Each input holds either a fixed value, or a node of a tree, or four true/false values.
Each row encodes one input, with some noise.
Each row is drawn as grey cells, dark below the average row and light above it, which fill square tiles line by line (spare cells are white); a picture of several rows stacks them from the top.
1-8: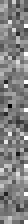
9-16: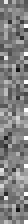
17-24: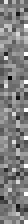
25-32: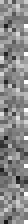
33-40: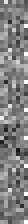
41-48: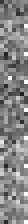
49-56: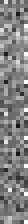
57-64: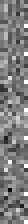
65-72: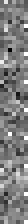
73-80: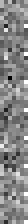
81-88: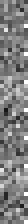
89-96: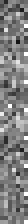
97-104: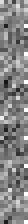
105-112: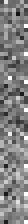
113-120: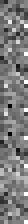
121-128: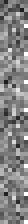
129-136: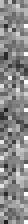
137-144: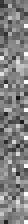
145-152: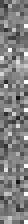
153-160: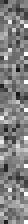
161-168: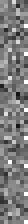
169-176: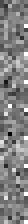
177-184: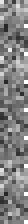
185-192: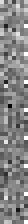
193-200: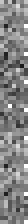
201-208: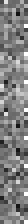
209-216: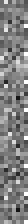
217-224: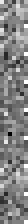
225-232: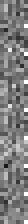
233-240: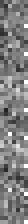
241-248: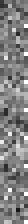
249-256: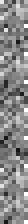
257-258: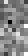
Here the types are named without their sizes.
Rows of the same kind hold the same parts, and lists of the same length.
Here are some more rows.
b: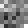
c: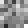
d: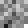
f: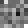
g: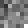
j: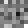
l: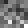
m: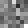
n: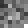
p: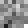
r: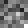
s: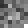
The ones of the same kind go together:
b
c, d, p
f, g, j, l, m, n, r, s

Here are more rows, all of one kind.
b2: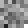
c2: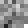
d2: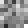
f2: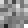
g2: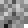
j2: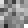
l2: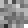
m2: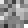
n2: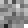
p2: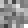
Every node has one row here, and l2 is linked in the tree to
b2, n2 and p2.
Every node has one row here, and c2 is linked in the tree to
g2 and n2.
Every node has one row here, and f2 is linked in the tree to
d2 and n2.
